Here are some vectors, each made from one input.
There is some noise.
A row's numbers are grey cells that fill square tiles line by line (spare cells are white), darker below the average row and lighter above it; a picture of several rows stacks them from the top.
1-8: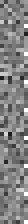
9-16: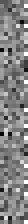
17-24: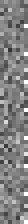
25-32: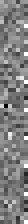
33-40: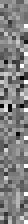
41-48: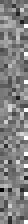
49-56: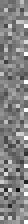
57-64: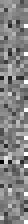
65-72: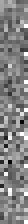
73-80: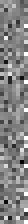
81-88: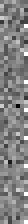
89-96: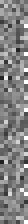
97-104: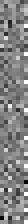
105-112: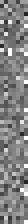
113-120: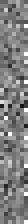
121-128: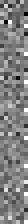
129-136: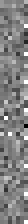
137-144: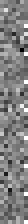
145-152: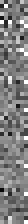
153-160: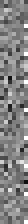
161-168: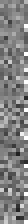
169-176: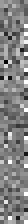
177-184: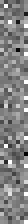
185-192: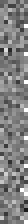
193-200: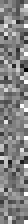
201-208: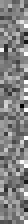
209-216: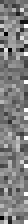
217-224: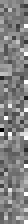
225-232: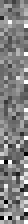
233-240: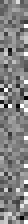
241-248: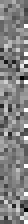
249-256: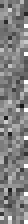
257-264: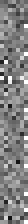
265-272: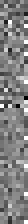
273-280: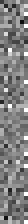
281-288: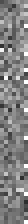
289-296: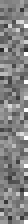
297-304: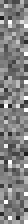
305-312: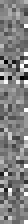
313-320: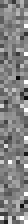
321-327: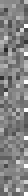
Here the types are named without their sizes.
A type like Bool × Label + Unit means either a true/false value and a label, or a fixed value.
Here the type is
(Bool × Bool × Bool + Line) × Line.
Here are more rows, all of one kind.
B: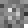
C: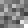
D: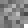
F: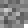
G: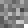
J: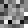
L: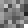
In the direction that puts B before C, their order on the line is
G, J, L, F, B, D, C.
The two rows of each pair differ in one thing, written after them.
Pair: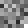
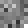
one of the three true/false values
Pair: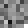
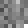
the place on the line
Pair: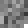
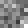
the place on the line
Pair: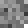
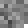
one of the three true/false values
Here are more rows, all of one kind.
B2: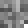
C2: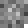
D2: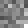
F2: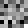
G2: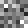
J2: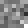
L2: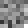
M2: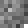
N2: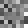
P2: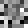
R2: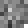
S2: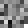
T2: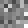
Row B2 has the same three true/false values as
G2, P2 and S2.
